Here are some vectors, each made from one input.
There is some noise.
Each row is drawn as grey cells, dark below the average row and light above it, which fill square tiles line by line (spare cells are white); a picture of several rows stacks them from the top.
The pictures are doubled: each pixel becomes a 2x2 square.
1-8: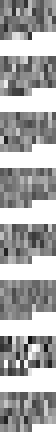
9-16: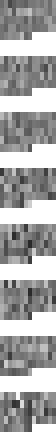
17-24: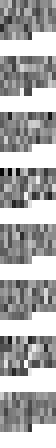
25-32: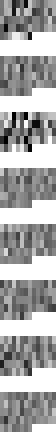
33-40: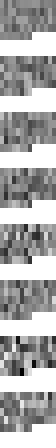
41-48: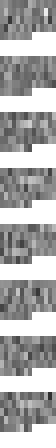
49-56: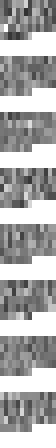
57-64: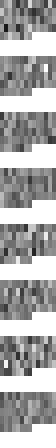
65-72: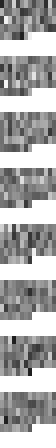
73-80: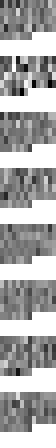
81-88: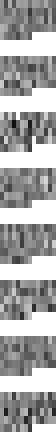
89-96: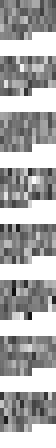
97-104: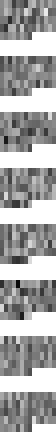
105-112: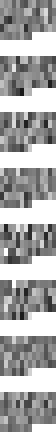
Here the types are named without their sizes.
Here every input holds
either a point on a line, or a node of a tree and a true/false value.
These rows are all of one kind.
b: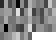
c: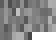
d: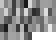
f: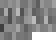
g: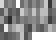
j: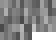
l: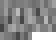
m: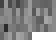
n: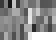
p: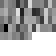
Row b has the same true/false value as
c, m and n.
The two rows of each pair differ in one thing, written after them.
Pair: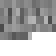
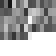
the true/false value
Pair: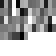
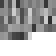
the node of the tree
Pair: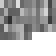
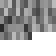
the node of the tree
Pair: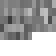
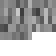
the node of the tree
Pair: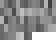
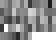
the true/false value
